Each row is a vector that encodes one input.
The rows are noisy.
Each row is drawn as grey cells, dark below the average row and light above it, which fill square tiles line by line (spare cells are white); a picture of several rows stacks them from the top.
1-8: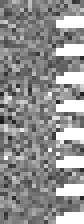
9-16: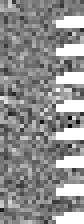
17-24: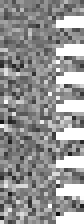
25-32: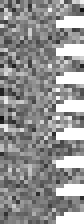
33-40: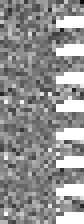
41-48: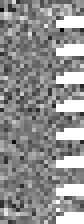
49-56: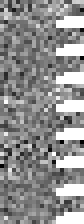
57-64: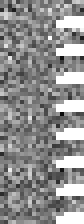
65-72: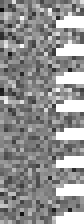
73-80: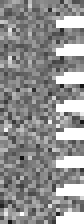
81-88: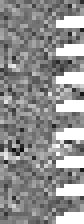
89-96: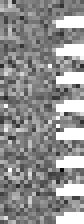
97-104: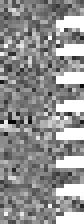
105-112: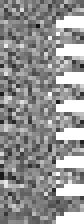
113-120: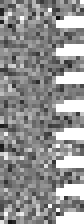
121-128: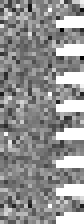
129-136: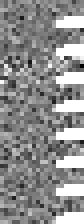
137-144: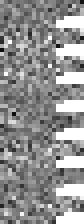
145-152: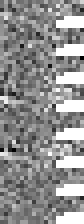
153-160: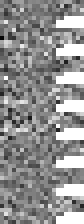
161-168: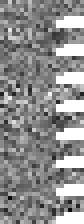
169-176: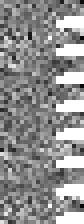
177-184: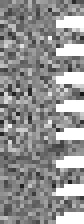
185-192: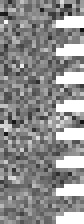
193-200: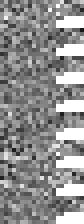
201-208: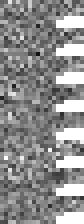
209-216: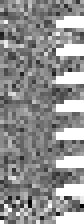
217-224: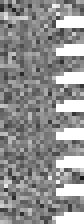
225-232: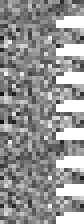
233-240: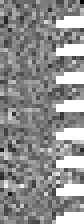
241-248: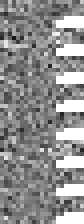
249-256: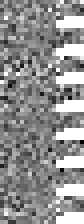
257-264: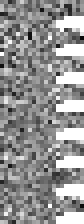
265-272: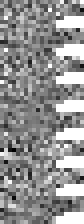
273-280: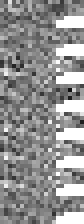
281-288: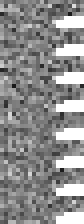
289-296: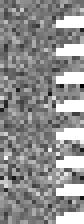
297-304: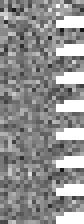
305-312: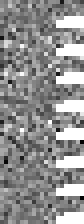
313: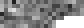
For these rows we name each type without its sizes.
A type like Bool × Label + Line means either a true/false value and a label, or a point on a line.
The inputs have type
Bool × Bool × Bool × Bool + Line.
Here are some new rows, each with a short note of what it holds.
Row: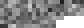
four true/false values
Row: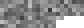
four true/false values
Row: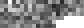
four true/false values
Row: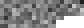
four true/false values
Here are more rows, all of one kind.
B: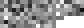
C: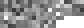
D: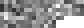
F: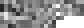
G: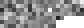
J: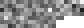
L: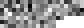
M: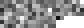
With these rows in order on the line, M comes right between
G and L.
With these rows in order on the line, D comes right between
C and F.
